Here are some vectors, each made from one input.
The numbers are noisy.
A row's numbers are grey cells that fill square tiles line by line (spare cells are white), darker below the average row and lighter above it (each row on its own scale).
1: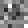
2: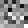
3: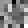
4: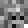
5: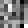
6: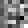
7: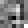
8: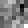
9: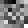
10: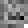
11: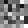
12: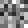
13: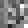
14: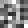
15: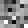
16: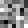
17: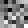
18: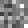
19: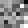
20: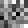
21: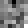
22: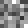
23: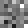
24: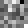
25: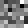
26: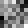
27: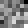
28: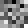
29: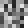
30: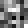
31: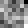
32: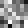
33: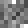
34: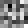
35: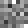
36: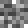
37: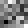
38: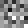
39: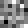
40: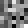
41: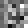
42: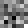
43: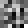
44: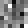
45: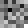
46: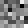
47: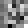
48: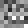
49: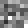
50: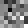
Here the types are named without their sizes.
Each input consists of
a point on a line, together with either a fixed value, or three true/false values.
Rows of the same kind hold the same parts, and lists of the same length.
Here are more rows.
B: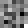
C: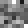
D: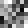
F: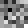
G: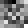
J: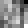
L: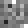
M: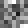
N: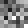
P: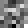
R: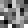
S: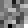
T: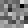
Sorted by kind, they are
B, C, D, J, L, M, P, R, S
F, G, N, T

